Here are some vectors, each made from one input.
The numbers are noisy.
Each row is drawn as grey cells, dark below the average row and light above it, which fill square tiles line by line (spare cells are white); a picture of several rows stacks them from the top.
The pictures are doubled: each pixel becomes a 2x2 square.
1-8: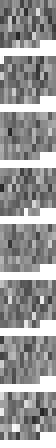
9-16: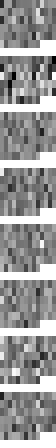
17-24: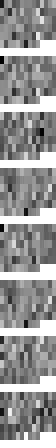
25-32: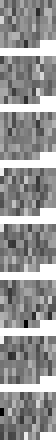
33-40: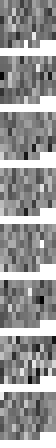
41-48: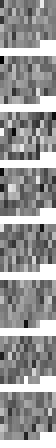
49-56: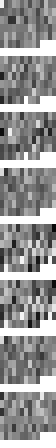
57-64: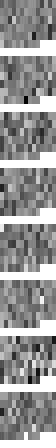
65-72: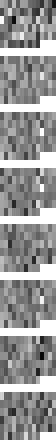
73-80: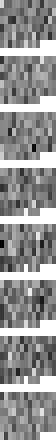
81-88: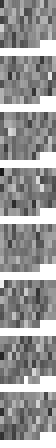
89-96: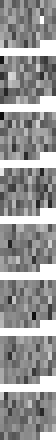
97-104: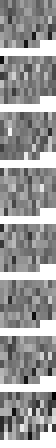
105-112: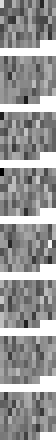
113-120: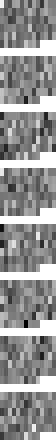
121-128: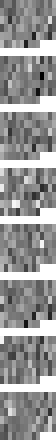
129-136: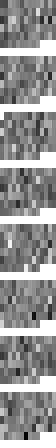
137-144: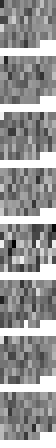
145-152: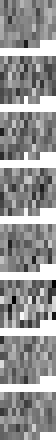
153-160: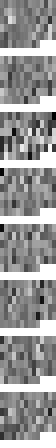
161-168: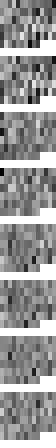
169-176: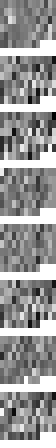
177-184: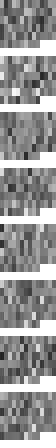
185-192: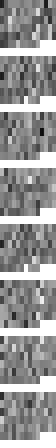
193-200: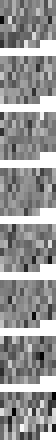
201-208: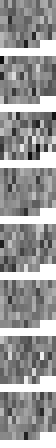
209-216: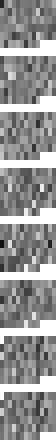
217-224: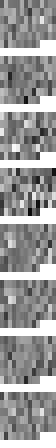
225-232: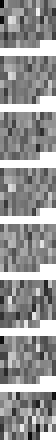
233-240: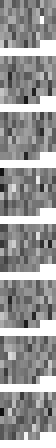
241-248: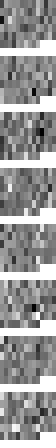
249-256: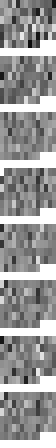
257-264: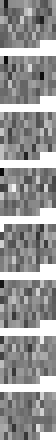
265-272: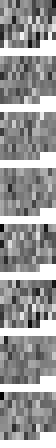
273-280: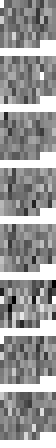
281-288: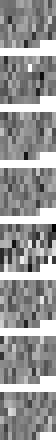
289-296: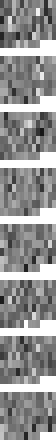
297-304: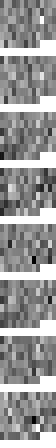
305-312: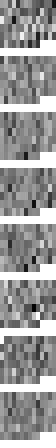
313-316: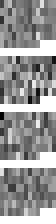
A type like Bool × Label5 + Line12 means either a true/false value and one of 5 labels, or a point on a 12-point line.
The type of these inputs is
Bool × List3(Line10) + Line3 × Line3.
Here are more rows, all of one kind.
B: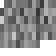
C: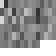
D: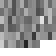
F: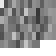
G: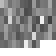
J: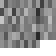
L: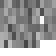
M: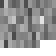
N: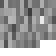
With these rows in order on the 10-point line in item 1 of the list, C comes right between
F and J.
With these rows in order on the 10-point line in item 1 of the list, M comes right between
D and N.
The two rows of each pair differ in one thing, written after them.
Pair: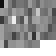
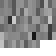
the true/false value
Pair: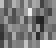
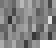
the place on the 10-point line in item 1 of the list
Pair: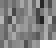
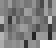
the place on the 10-point line in item 1 of the list
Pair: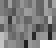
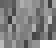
the place on the 10-point line in item 1 of the list
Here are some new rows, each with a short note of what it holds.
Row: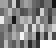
a point on each of two 3-point lines
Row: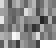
a true/false value, together with the empty list
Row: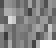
a true/false value, together with a list of one item
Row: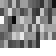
a point on each of two 3-point lines
